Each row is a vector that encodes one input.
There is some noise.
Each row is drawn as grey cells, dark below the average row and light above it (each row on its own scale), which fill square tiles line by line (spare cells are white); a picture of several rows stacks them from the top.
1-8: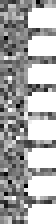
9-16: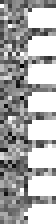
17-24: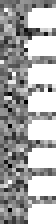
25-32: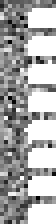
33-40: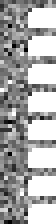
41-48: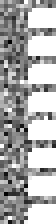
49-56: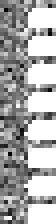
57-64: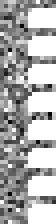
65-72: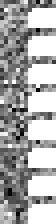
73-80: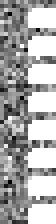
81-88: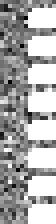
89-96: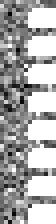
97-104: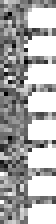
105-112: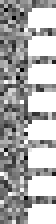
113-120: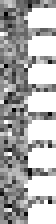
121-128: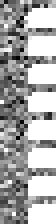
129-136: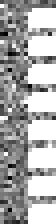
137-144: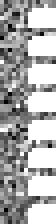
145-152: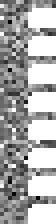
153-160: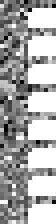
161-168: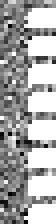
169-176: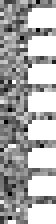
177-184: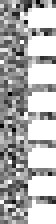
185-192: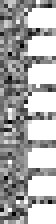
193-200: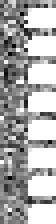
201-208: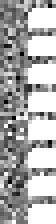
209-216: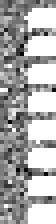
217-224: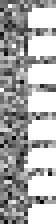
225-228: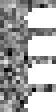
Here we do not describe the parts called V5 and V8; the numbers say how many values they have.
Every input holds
a value of V5 and a value of V8, together with either one of 10 labels, or a point on a 4-point line.
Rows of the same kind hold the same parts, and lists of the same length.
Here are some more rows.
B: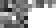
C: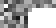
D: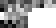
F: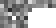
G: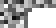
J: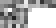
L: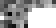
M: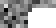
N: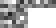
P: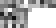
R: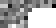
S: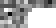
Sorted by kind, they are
B, F, J, N, P, S
C, D, G, L, M, R

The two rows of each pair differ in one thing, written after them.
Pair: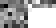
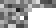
the value of V5
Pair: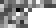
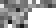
the value of V8
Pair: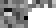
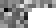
the place on the 4-point line
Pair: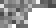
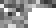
the place on the 4-point line
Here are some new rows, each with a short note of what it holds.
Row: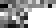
a point on a 4-point line, a value of V5 and a value of V8
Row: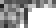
one of 10 labels, a value of V5 and a value of V8
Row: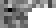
a point on a 4-point line, a value of V5 and a value of V8
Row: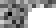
a point on a 4-point line, a value of V5 and a value of V8
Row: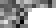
a point on a 4-point line, a value of V5 and a value of V8
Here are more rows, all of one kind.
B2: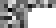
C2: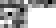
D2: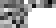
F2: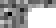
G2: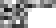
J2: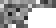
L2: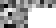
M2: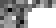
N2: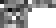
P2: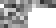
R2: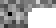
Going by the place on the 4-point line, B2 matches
M2 and N2.
